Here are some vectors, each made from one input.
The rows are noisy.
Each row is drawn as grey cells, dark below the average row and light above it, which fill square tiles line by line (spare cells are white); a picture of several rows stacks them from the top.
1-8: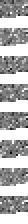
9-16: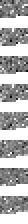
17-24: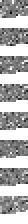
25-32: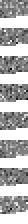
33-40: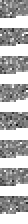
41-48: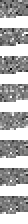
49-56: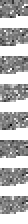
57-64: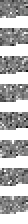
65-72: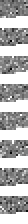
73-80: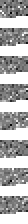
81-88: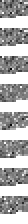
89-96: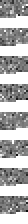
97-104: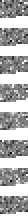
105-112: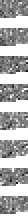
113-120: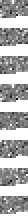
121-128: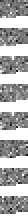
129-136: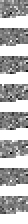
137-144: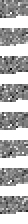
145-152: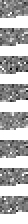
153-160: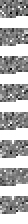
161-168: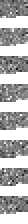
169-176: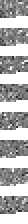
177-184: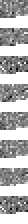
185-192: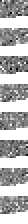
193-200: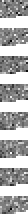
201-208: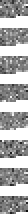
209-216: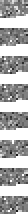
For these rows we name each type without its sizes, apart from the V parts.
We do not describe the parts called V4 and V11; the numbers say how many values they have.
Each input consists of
a value of V4, together with either a point on a line and a true/false value, or a node of a tree and a value of V11.
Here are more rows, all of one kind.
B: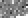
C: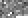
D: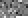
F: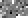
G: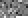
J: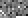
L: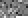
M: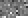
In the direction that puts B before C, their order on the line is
B, F, M, C, J, L, G, D.
